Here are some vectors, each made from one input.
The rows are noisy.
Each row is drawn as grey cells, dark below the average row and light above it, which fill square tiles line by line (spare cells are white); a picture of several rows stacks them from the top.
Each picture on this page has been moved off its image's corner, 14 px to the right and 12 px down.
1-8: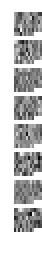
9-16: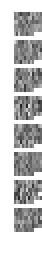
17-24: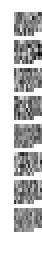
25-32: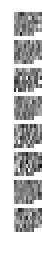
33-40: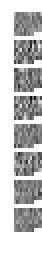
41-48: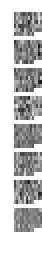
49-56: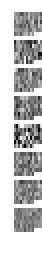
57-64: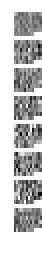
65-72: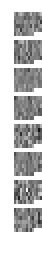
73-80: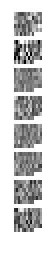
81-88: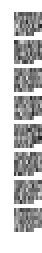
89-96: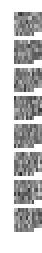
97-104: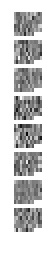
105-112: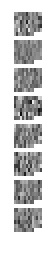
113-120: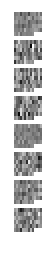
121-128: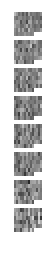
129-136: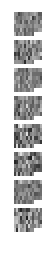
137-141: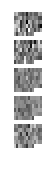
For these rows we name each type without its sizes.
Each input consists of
either a node of a tree, or a list of points on a line.
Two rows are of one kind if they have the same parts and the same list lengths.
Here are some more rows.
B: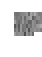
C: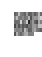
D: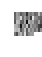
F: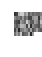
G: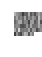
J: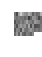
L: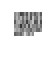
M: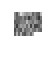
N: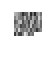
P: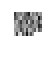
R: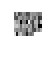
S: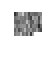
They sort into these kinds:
B, R
C, F, P, S
D, L
G, J, M, N

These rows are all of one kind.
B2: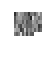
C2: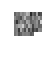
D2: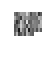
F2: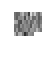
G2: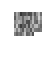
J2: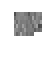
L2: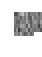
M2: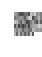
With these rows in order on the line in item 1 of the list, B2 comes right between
C2 and M2.
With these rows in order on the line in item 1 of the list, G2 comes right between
D2 and L2.
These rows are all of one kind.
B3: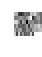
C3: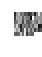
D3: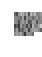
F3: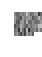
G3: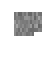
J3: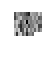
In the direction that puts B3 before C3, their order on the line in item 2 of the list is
B3, C3, F3, D3, J3, G3.
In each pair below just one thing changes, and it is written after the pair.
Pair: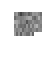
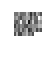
the place on the line in item 2 of the list
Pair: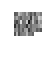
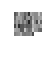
the place on the line in item 2 of the list
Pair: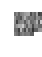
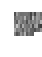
the place on the line in item 2 of the list
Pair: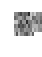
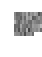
the place on the line in item 2 of the list
